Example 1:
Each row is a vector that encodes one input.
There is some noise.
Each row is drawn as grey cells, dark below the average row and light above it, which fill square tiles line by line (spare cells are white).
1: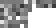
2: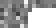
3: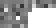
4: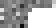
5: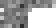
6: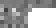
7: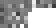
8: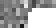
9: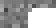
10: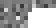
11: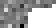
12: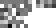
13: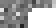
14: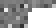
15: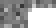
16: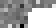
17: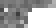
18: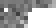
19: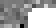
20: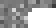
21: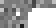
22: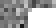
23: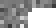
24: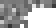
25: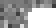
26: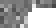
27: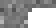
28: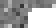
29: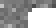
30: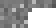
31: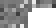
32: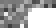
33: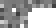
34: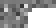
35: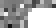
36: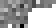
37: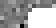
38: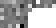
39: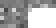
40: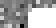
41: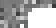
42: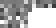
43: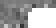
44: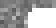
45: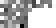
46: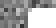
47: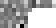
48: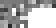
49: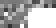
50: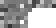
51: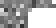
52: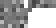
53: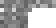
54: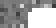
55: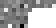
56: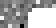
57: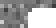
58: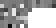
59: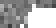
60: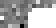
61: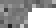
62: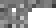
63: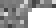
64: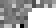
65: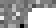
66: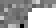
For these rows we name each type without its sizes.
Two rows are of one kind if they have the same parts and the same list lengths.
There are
2 kinds of row.
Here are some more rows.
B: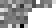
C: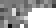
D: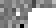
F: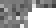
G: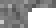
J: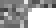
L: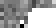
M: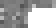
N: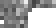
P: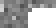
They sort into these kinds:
B, C, F, G, M, P
D, J, L, N

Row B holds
a label and four true/false values.
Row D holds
a label.
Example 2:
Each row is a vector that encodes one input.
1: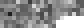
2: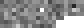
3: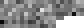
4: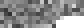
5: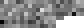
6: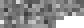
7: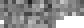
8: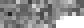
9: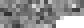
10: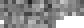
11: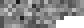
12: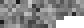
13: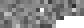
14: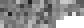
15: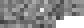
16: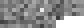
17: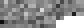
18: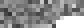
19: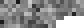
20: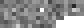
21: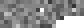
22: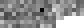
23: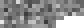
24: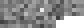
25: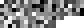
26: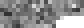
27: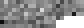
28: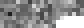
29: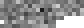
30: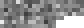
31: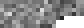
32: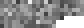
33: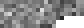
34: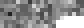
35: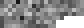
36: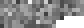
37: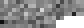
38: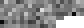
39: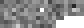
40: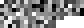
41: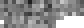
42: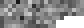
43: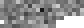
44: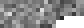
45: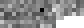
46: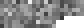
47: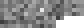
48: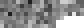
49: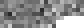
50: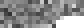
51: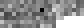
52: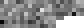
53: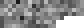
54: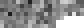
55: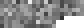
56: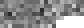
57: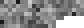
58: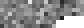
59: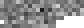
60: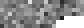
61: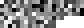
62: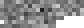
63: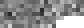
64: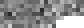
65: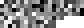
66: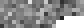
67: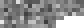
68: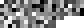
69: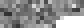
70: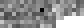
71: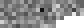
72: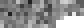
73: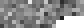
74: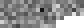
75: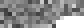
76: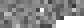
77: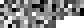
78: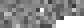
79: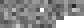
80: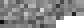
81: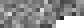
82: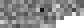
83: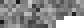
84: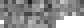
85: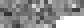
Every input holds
either a point on a 10-point circle and a true/false value, or a fixed value.
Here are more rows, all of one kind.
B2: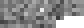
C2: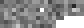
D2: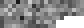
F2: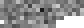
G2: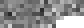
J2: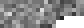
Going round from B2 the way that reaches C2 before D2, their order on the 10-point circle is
B2, C2, J2, F2, D2, G2.
